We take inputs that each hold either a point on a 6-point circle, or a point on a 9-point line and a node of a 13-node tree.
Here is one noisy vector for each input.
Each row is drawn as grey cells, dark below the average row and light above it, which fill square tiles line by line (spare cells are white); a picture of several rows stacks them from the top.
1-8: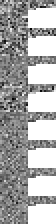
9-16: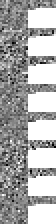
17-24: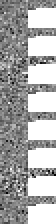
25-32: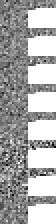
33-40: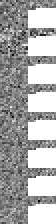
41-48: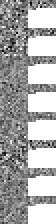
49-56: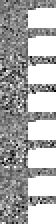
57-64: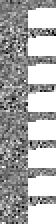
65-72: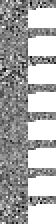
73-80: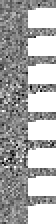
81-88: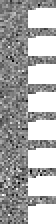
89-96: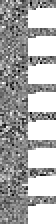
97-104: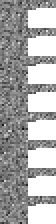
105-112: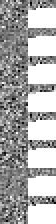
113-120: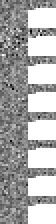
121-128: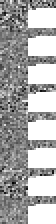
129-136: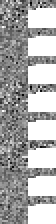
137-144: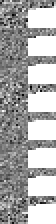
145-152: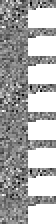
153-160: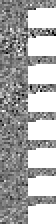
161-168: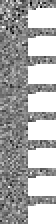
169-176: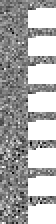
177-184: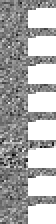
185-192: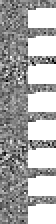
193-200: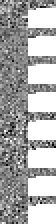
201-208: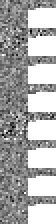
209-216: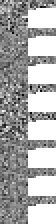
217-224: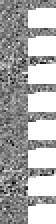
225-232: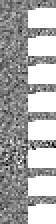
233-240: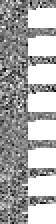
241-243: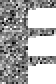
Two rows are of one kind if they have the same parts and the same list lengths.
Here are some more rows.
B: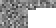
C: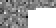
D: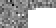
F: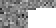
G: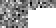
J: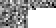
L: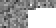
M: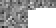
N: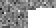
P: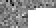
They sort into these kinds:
B, C, D, F, L, M, N, P
G, J

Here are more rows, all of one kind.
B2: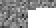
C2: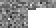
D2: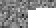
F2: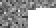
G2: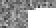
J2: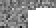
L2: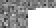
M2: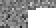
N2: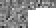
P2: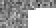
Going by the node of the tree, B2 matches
D2, J2, M2 and N2.
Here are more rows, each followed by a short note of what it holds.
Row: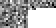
a point on a 6-point circle
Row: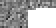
a point on a 9-point line and a node of a 13-node tree
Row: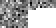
a point on a 6-point circle
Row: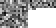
a point on a 6-point circle
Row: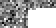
a point on a 6-point circle
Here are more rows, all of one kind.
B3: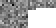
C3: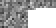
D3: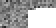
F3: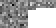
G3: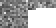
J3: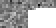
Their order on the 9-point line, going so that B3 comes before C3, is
G3, F3, B3, D3, J3, C3.
